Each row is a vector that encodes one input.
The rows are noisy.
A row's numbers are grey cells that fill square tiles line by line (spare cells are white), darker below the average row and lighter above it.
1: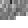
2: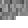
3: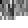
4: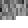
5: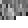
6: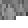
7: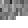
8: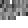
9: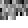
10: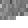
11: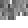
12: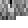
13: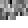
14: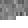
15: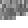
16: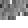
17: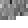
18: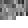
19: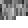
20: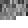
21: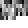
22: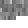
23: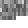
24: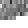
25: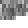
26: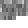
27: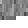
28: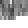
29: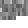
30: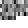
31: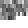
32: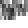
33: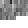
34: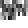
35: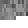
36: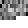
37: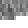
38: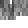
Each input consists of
a list of up to two points on a 4-point line.
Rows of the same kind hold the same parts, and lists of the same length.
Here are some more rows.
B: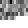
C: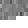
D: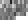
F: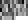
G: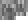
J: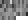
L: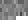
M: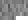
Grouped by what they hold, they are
B
C, J, L
D, F, G, M

